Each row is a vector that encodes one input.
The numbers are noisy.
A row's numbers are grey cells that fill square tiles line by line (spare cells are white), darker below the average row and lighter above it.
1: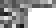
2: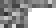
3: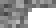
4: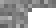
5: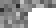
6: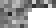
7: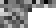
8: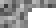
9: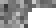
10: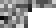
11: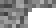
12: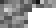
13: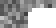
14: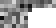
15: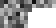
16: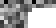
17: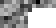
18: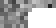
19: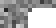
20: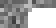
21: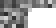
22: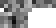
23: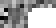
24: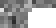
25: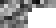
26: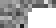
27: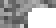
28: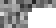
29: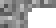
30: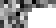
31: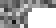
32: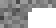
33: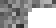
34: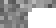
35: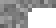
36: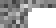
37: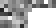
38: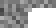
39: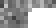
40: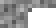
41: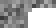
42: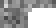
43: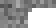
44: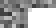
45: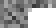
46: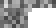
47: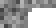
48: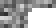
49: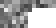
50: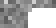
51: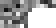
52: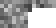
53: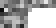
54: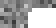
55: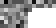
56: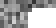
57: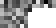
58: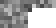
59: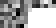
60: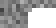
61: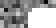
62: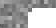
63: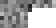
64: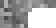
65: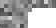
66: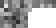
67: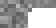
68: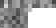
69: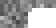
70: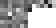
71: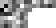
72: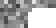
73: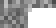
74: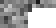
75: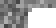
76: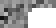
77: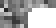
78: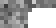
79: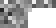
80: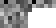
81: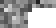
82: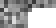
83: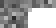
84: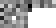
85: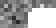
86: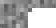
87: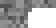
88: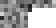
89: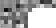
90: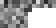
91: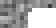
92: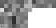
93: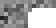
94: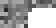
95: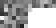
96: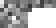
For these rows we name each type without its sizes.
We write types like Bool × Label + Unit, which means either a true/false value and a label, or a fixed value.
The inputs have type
Label + Line.
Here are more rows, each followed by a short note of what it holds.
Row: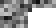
a point on a line
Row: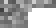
a label
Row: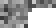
a label
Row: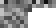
a point on a line
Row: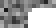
a label
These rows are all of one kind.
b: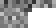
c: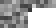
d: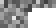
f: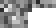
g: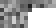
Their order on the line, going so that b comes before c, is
d, b, g, c, f.
